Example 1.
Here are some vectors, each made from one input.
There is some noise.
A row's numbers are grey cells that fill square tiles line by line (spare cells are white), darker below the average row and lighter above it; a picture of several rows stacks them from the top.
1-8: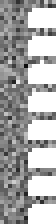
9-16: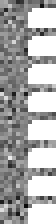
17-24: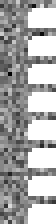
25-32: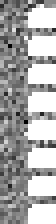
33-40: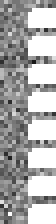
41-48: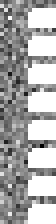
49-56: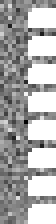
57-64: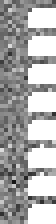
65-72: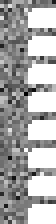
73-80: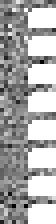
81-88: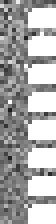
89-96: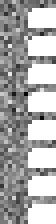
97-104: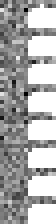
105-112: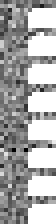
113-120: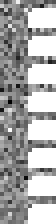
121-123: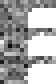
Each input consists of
a point on a 6-point line, a node of a 7-node tree and a node of an 11-node tree.
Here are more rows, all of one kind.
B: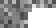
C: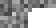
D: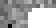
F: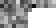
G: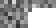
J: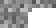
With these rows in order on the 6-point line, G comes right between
B and D.
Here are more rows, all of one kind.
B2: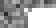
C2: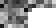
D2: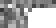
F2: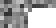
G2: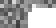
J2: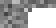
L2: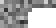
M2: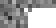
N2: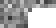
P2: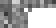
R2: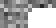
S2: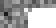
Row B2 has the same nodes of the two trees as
J2, M2, P2 and S2.
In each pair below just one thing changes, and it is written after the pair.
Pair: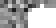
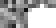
the node of one of the two trees
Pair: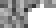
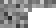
the node of one of the two trees
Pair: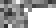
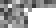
the place on the 6-point line
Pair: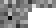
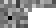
the place on the 6-point line
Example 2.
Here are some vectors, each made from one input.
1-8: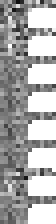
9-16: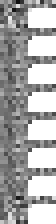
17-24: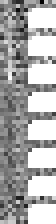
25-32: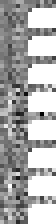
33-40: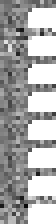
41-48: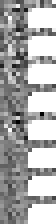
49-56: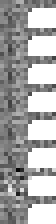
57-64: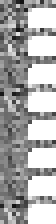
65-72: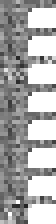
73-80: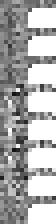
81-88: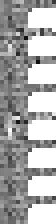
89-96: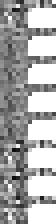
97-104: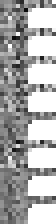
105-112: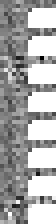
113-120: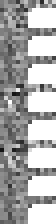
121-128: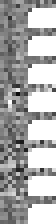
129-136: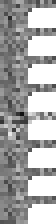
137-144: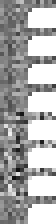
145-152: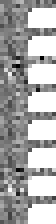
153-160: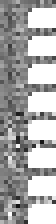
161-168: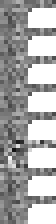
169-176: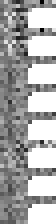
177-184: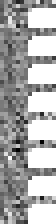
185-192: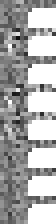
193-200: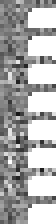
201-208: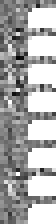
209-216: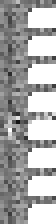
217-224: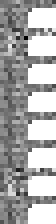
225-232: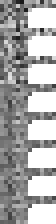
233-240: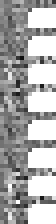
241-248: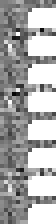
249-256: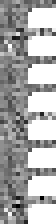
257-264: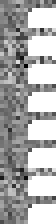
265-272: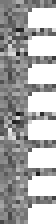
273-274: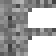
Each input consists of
either a fixed value, or one of 7 labels and a node of a 7-node tree, or a node of a 16-node tree.
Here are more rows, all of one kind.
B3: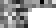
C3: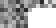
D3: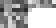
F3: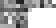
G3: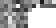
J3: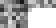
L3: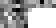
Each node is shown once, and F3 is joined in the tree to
B3 and J3.
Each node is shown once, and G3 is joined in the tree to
B3 and C3.
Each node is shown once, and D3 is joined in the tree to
B3 and L3.
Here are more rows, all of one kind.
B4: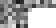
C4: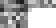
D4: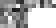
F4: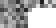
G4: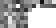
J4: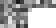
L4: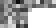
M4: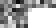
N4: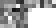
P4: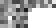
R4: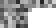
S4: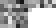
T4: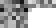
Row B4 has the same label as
J4, L4 and M4.
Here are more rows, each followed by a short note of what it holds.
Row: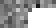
a fixed value
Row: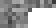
a node of a 16-node tree
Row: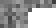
a node of a 16-node tree
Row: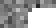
a fixed value
